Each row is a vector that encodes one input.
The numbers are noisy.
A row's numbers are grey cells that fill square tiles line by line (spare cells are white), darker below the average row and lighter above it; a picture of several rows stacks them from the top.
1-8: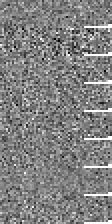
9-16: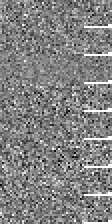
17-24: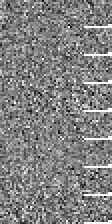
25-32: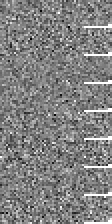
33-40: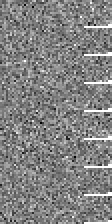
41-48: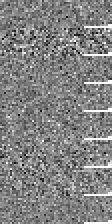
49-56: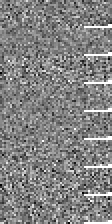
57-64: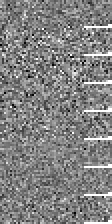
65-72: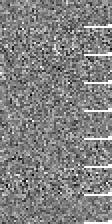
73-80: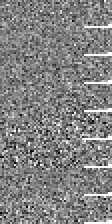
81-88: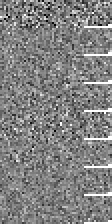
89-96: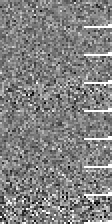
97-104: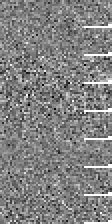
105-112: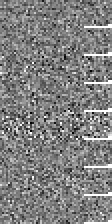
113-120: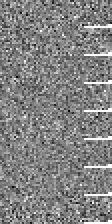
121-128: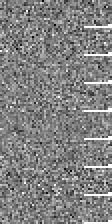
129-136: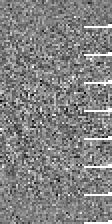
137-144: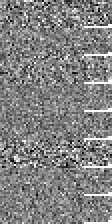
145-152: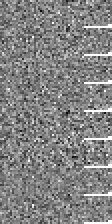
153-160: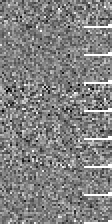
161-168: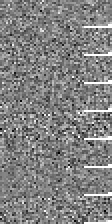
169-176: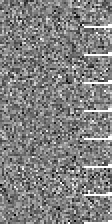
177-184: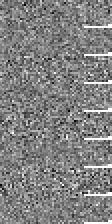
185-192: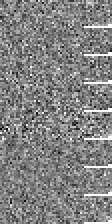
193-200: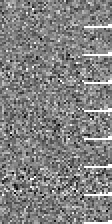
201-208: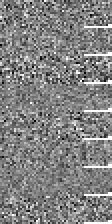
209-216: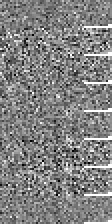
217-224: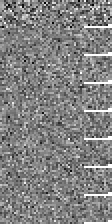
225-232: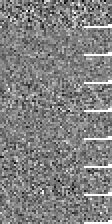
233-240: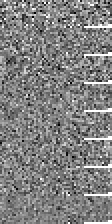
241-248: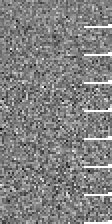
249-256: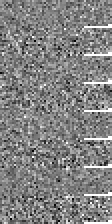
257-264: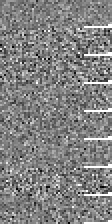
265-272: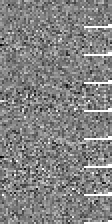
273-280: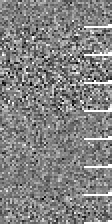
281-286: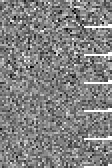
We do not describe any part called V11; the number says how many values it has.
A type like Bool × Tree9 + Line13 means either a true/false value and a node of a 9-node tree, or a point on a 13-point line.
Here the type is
(Bool × Circle5 + Tree10) × (Line5 + V11).
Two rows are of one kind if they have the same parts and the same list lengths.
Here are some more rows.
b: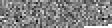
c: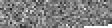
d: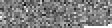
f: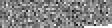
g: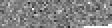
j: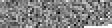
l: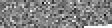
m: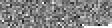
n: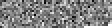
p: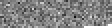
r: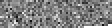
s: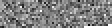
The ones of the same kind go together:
b, f, r, s
c, j, l
d
g, m, n, p

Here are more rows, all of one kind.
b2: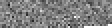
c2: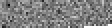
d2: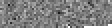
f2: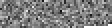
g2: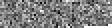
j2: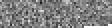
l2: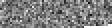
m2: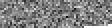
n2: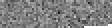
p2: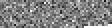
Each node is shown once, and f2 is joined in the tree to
l2.
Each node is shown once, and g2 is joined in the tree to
b2 and d2.
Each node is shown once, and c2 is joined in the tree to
n2.
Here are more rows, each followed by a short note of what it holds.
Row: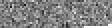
a point on a 5-point circle, a true/false value and a value of V11
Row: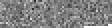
a node of a 10-node tree and a value of V11
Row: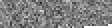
a point on a 5-point line and a node of a 10-node tree
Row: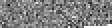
a point on a 5-point line and a node of a 10-node tree
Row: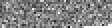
a point on a 5-point circle, a true/false value and a value of V11
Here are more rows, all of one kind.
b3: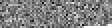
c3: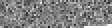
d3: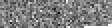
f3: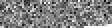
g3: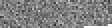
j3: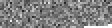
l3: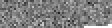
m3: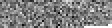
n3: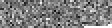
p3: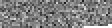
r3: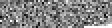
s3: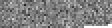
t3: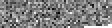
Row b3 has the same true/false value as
p3 and r3.
